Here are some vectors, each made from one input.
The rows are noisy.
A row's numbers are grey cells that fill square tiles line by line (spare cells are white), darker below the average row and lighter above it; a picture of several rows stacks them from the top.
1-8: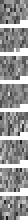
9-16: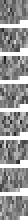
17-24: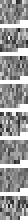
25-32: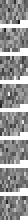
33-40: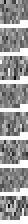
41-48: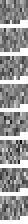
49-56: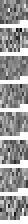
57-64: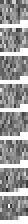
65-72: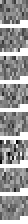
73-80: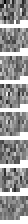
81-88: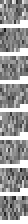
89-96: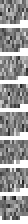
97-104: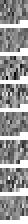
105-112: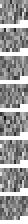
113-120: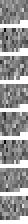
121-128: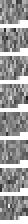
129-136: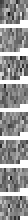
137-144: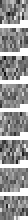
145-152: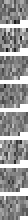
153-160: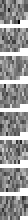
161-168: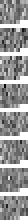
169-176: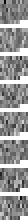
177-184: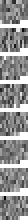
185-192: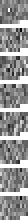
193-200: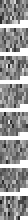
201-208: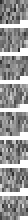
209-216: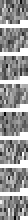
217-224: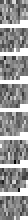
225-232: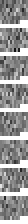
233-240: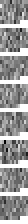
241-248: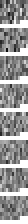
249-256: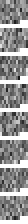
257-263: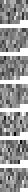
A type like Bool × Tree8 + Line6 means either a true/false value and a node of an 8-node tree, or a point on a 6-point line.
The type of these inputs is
Bool × Bool × Bool × (Tree11 + Unit) + Line10.
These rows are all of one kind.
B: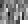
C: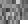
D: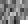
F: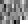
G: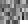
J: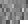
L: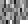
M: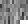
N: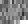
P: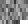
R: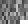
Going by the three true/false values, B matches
F, G and P.
